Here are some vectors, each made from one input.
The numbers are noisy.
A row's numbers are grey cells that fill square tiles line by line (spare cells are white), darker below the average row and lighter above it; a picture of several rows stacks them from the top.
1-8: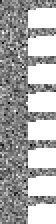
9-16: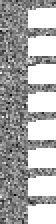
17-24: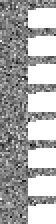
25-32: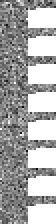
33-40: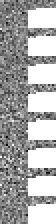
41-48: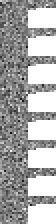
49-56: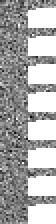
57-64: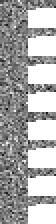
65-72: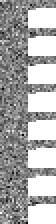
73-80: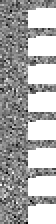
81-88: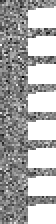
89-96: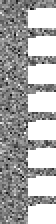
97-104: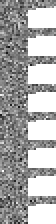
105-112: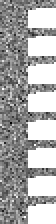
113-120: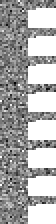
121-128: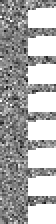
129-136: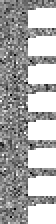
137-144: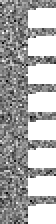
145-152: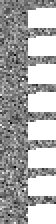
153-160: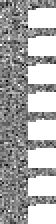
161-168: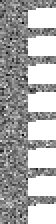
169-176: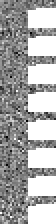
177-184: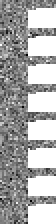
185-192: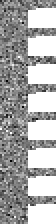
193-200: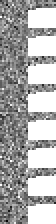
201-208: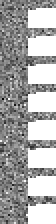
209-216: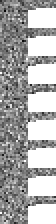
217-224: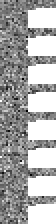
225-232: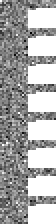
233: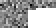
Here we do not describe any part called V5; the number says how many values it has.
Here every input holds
a node of a 9-node tree, together with a list of up to two items, each either a point on a 6-point line, or a value of V5.
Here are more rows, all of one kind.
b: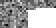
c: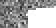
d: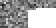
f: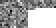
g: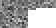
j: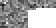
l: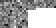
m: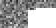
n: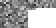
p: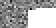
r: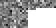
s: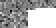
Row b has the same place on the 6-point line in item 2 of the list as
c and m.
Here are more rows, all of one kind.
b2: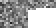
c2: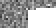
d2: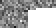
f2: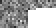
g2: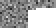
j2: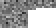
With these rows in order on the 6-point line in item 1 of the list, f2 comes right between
b2 and c2.
